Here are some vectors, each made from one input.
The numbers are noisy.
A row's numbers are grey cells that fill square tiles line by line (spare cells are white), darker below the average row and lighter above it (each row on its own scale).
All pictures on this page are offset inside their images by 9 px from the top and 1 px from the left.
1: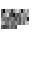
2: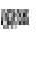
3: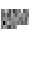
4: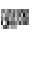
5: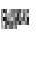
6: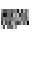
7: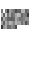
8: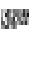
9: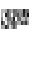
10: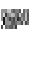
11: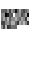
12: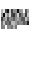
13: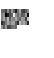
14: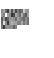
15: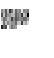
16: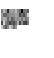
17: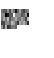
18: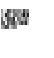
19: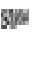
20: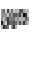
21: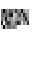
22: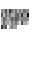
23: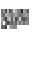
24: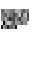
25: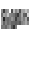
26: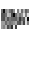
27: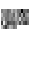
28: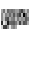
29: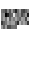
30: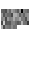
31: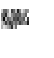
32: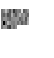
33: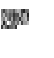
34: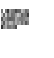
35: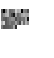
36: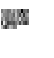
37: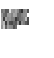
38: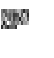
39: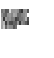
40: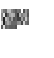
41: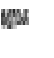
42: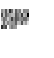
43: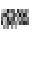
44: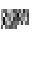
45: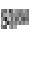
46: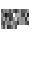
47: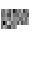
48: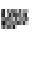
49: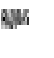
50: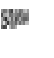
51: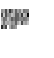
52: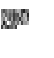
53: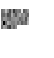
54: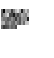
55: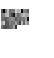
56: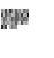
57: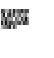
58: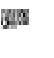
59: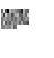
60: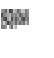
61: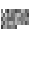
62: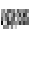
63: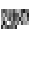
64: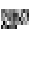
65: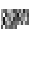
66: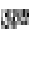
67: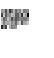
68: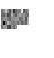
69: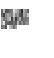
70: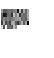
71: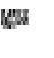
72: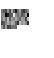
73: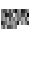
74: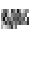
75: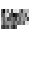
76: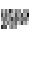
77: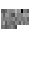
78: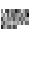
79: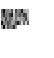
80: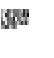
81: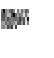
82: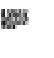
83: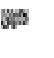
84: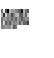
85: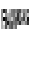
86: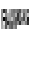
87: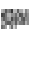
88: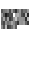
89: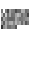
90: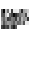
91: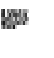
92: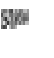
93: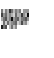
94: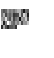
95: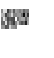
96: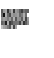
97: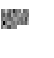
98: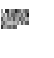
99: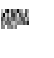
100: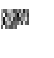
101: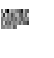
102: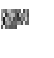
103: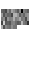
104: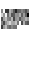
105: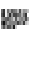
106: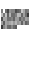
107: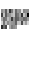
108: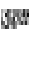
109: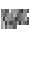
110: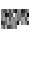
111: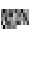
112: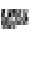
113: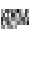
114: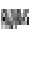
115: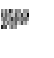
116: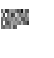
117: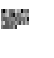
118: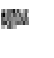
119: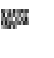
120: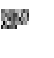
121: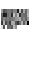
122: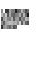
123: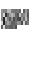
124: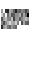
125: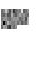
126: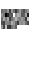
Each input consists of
one of 7 labels, together with either a point on a 5-point line, or a node of a 7-node tree.
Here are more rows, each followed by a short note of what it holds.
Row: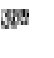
one of 7 labels and a point on a 5-point line
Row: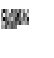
one of 7 labels and a node of a 7-node tree
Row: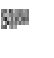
one of 7 labels and a node of a 7-node tree
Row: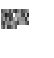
one of 7 labels and a point on a 5-point line
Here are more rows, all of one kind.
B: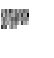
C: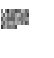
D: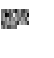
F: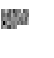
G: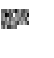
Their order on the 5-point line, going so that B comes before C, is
B, D, G, F, C.
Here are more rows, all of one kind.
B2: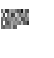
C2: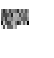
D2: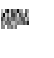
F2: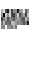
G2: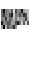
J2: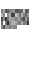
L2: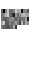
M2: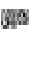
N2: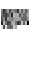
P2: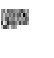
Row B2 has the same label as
D2, F2 and J2.
